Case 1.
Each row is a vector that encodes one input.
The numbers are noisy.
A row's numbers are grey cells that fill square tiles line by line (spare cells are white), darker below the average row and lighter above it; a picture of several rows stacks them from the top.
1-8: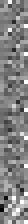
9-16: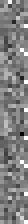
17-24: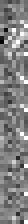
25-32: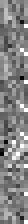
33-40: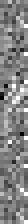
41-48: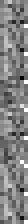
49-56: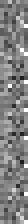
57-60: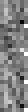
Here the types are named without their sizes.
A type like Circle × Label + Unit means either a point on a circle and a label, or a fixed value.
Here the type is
Circle + Unit.
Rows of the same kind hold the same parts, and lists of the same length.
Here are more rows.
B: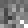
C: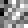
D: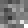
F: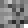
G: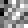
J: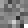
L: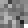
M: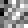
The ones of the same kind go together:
B, D, F, J, L
C, G, M

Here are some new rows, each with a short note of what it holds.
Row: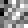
a fixed value
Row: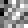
a fixed value
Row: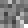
a point on a circle
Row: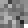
a point on a circle
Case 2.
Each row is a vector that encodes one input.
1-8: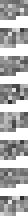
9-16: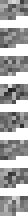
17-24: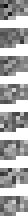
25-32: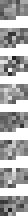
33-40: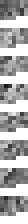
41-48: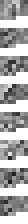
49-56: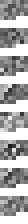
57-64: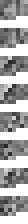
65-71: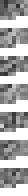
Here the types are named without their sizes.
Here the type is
Line × Line.
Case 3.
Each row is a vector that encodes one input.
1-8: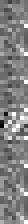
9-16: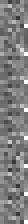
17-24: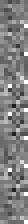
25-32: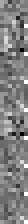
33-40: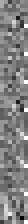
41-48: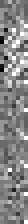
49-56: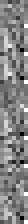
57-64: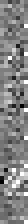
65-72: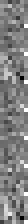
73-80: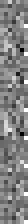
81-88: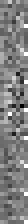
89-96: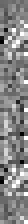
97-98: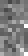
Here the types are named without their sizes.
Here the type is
Circle + Unit.
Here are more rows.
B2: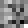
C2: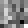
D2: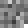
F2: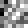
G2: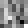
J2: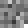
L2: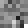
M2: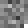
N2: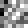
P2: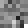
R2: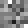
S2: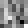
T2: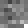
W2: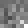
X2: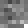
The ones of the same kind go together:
B2, C2, D2, G2, J2, L2, M2, P2, R2, S2, T2, W2, X2
F2, N2

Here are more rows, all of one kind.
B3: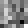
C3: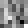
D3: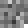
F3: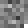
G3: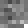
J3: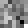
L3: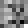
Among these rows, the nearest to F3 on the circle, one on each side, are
G3 and J3.
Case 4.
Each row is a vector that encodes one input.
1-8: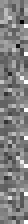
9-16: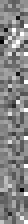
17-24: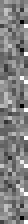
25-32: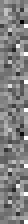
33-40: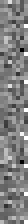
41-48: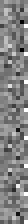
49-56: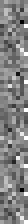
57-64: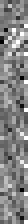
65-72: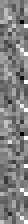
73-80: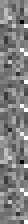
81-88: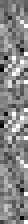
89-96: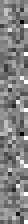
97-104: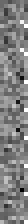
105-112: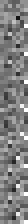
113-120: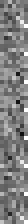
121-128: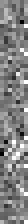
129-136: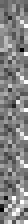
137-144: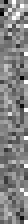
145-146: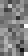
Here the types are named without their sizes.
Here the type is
Circle + Unit.
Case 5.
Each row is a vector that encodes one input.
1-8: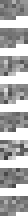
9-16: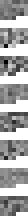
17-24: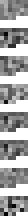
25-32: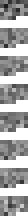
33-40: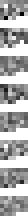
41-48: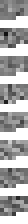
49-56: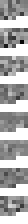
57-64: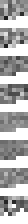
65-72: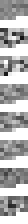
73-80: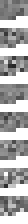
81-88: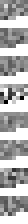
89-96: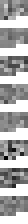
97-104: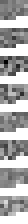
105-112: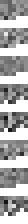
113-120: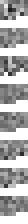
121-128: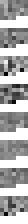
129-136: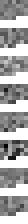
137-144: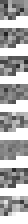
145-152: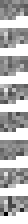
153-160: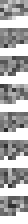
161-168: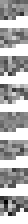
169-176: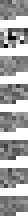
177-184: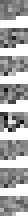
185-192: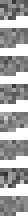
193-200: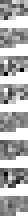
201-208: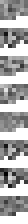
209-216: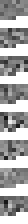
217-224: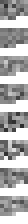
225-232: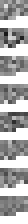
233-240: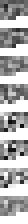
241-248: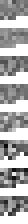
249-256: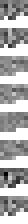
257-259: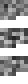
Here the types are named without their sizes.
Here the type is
Bool × Bool × Bool × Bool.
